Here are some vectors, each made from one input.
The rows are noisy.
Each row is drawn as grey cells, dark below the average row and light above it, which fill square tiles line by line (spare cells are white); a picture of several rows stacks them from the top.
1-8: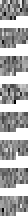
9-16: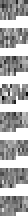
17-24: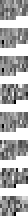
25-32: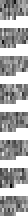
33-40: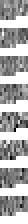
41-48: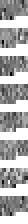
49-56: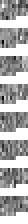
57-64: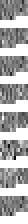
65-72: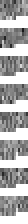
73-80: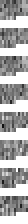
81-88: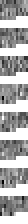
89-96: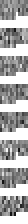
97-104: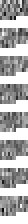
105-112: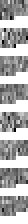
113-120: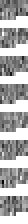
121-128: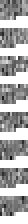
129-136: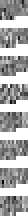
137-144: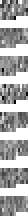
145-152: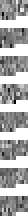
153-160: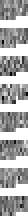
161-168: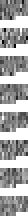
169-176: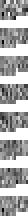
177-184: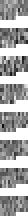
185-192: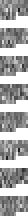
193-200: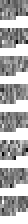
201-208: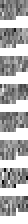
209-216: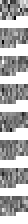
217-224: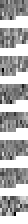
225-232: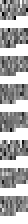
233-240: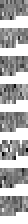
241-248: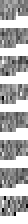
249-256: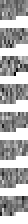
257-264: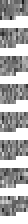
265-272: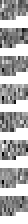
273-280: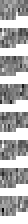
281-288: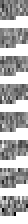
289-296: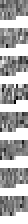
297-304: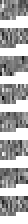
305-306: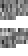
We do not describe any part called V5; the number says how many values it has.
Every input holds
a true/false value, together with either a node of a 13-node tree, or a value of V5.
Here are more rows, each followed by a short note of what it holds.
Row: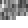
a true/false value and a value of V5
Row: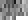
a node of a 13-node tree and a true/false value
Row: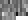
a node of a 13-node tree and a true/false value
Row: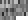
a true/false value and a value of V5
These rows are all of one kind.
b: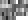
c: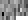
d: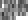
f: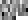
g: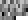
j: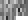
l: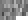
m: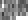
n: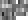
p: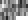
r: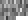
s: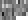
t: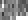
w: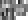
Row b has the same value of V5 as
n, s and w.
